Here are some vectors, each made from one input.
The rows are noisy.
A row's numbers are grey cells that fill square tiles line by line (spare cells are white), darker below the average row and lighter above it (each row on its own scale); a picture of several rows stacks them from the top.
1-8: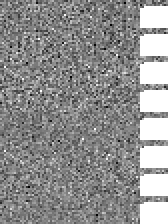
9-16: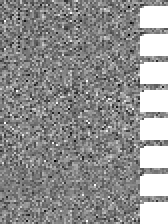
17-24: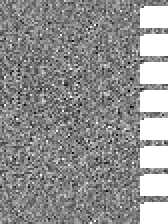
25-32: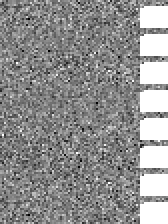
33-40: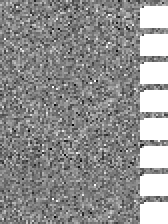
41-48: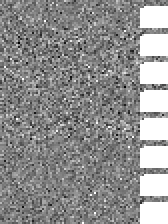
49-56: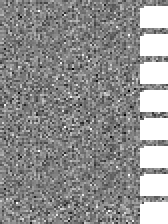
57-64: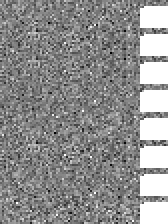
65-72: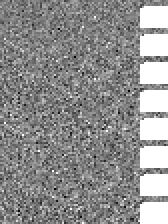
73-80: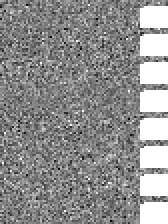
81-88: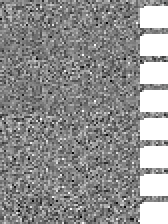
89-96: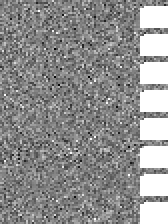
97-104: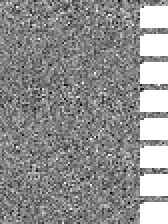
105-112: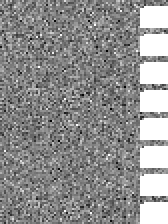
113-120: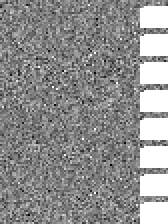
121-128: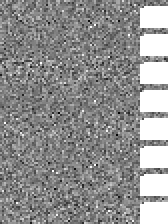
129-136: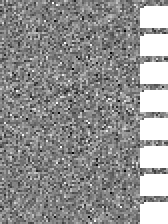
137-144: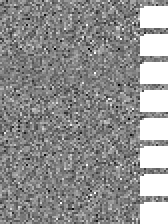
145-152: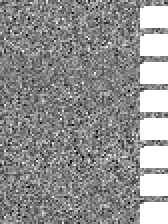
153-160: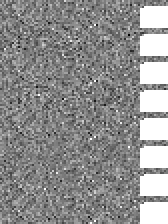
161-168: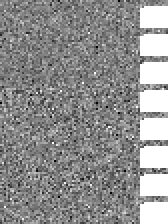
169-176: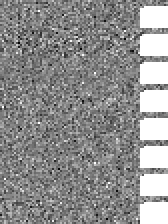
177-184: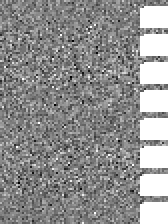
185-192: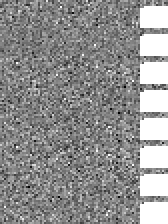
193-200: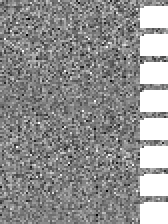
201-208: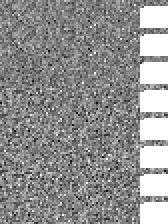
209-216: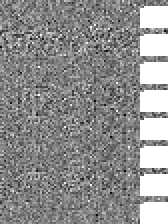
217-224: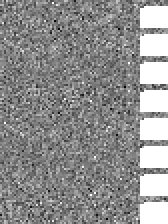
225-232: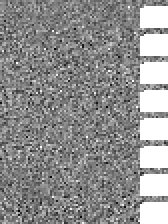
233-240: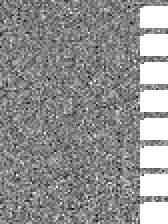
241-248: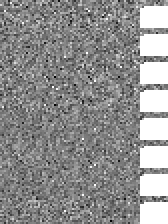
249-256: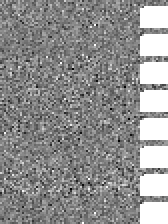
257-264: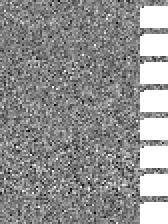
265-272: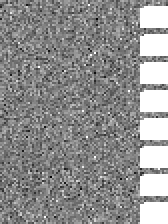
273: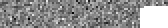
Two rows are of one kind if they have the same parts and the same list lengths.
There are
3 kinds of row.
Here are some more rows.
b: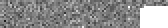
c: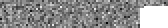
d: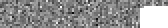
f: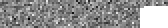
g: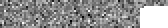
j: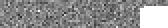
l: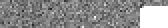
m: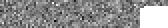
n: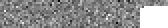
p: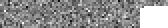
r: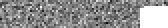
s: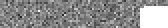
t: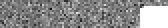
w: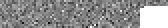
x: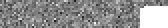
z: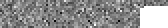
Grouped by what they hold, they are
b, j, l, s, t
c, d, f, r
g, m, n, p, w, x, z

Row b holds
three true/false values.
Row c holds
a node of a 7-node tree.
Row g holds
a point on a 14-point line.
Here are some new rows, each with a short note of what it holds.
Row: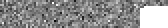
a point on a 14-point line
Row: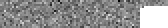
a point on a 14-point line
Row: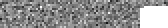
a node of a 7-node tree
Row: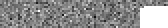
three true/false values
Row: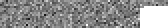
a node of a 7-node tree
